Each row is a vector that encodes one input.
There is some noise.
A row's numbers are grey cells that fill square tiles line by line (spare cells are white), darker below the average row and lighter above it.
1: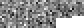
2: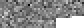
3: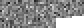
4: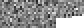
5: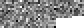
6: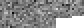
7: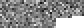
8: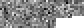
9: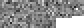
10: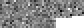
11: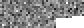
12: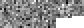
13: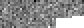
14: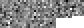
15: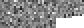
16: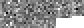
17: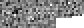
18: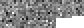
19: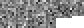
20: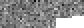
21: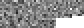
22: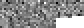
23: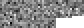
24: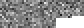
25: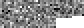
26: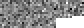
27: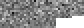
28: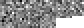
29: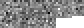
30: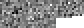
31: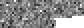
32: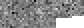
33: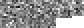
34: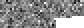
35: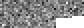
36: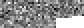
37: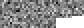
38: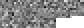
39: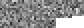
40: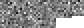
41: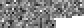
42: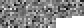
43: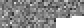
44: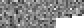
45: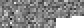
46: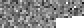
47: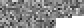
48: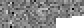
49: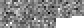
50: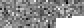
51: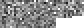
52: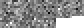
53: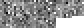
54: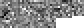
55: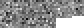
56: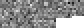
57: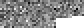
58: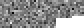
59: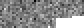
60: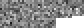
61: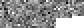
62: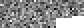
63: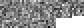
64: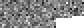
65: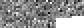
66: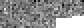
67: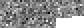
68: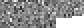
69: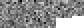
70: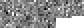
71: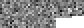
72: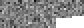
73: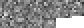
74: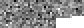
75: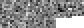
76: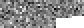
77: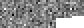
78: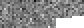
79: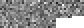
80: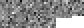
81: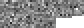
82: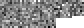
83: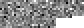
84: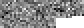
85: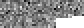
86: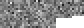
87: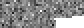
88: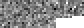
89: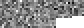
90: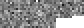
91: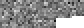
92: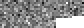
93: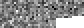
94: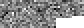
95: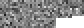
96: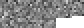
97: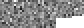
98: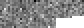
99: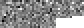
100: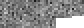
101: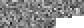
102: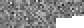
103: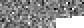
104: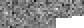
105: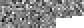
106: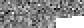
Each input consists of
a node of a 7-node tree, together with either a point on a 6-point line, or a node of a 7-node tree.
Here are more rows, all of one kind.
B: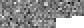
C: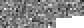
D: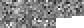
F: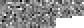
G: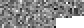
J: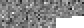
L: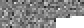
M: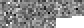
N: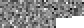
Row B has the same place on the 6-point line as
D and G.
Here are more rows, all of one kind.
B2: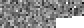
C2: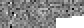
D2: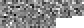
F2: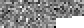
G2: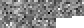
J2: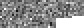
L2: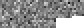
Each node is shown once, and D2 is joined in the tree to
G2.
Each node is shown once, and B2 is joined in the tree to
F2 and L2.
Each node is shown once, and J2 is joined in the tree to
C2.
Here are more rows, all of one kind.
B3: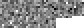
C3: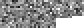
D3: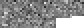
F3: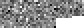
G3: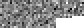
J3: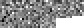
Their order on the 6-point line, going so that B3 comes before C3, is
F3, B3, C3, D3, G3, J3.
